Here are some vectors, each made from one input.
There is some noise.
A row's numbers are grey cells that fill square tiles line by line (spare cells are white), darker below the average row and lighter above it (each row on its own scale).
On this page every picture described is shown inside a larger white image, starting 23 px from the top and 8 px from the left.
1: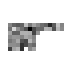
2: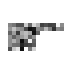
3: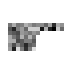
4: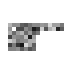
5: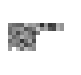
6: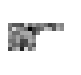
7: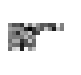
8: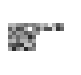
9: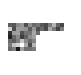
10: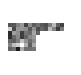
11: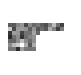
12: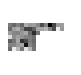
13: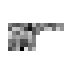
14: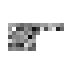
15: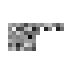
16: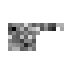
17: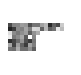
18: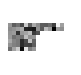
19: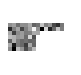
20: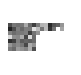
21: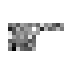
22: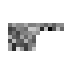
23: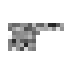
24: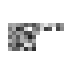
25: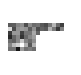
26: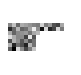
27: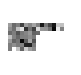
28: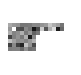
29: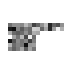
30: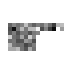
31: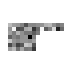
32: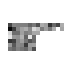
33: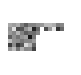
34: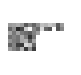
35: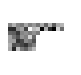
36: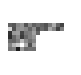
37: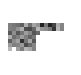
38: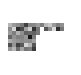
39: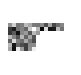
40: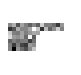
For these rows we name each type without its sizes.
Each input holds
a list of points on a line.
